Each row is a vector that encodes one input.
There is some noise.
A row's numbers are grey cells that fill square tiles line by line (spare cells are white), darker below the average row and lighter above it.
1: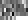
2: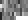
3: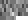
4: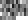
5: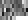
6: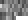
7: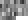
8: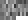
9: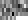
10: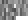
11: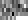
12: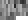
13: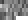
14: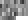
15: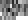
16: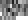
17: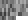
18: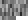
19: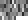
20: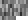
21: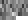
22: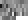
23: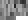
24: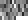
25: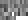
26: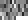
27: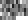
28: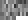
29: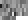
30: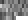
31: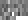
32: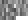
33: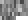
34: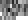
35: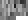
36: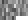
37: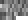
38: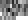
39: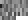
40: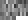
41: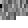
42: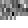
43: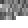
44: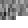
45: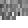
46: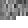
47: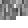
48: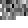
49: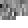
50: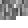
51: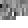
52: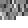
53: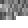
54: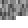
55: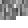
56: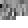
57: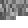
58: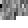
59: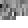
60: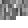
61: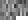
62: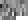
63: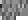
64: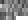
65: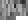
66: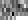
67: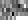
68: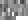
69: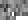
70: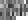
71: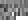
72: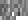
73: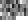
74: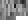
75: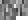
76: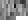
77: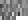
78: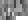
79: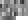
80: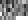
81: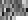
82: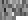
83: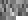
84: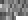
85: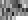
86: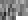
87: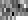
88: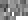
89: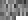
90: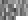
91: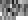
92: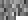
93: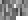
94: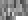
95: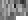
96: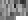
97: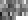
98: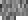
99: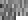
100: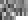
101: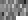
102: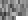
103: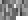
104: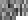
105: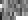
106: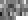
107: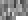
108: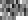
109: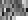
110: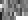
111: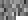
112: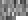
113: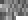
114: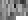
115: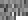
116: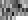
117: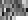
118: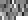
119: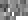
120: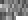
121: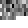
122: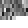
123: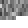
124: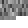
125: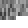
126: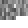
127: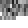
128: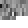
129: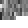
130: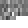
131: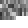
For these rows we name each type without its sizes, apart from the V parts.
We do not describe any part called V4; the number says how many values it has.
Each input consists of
either a true/false value and a value of V4, or a list of points on a line.
